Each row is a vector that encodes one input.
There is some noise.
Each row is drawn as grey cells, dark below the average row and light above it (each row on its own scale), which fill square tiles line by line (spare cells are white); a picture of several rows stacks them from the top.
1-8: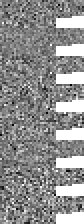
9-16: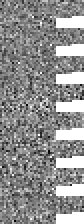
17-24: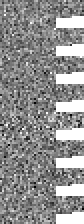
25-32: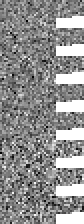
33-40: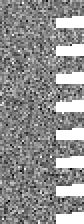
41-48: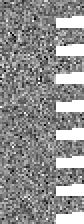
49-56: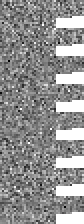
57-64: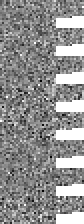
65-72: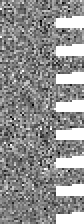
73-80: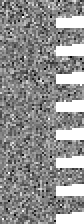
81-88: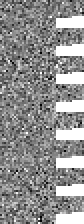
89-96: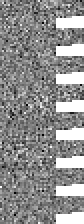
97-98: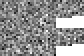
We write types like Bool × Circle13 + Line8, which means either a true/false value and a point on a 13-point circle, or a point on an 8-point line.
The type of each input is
(Circle8 + Unit) × Line10.
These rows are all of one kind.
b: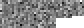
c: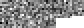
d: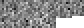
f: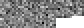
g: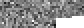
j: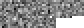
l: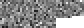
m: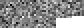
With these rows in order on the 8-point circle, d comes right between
c and g.
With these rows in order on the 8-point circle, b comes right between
g and l.
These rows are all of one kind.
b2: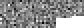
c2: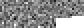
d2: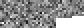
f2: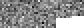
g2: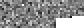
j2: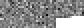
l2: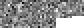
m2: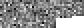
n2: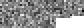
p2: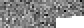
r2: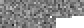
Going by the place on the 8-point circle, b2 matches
f2, j2, m2 and p2.
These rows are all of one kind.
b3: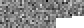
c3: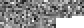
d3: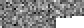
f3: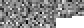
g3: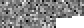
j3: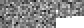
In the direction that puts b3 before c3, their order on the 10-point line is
b3, g3, f3, d3, j3, c3.
